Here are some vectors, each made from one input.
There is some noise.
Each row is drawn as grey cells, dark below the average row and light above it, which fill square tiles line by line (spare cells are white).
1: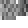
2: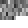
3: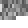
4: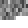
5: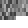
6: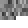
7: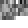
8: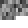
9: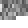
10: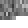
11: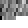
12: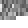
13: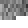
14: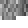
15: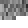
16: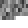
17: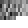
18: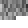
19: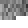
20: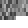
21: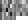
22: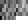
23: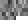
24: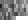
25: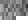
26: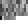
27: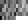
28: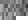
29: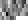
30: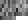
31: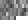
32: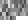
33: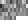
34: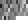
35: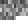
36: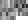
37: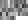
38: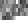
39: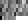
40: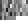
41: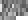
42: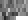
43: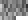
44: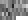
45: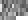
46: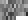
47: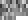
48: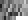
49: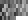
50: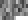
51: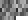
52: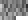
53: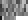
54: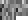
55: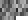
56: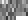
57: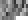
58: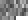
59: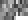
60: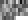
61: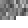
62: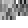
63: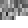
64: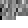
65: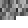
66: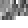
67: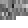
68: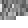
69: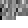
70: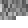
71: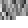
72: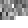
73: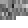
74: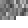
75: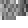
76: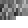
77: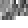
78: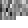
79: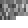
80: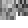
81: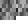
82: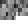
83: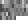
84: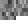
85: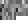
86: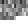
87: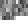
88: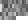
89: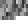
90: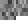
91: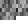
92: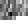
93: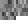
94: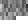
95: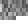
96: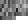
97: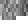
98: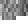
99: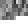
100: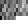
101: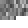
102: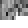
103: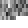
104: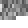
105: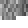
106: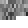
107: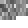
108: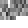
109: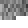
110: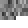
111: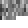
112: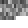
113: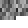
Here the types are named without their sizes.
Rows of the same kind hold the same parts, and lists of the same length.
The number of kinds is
4.
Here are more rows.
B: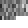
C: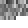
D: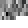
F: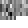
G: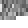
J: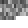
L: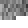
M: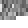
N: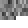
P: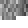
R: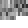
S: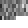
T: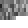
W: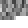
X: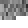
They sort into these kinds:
B, F, S, T
C, N
D, J, R, W
G, L, M, P, X

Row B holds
a point on a circle and a label.
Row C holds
a label.
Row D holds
a point on a circle and a point on a line.
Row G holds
a point on a line.
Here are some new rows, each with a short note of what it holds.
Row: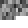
a point on a circle and a point on a line
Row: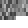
a point on a circle and a label
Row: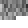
a point on a line
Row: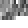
a point on a circle and a point on a line
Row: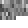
a point on a circle and a label
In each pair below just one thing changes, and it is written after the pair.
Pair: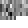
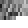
the place on the circle
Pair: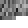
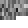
the place on the circle
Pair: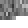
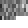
the place on the circle
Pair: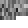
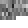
the label
